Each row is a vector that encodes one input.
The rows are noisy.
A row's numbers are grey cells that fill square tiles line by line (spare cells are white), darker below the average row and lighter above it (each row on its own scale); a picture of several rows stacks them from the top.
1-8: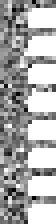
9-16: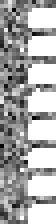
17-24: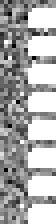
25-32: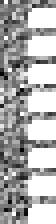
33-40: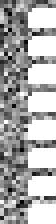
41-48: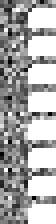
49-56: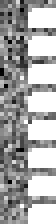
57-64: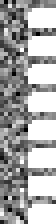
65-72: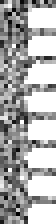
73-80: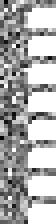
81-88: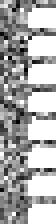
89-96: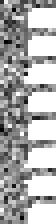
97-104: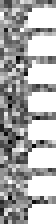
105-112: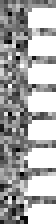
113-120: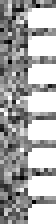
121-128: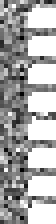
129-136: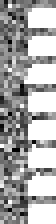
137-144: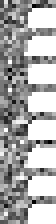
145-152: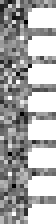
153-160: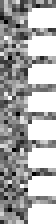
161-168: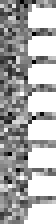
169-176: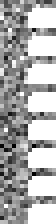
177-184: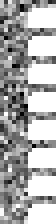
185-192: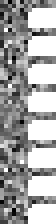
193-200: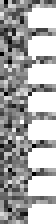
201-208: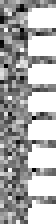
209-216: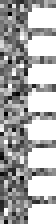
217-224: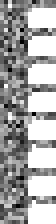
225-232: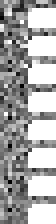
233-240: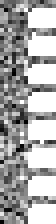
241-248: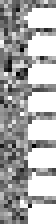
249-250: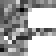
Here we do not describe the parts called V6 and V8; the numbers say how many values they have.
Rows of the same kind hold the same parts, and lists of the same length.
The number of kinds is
3.
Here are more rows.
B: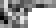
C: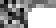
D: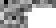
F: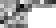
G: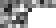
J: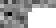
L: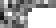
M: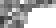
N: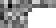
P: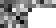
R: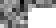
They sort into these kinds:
B, G, J, L, N, P
C, R
D, F, M

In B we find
a true/false value and a value of V8.
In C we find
a point on a 10-point line and a true/false value.
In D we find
a value of V6.
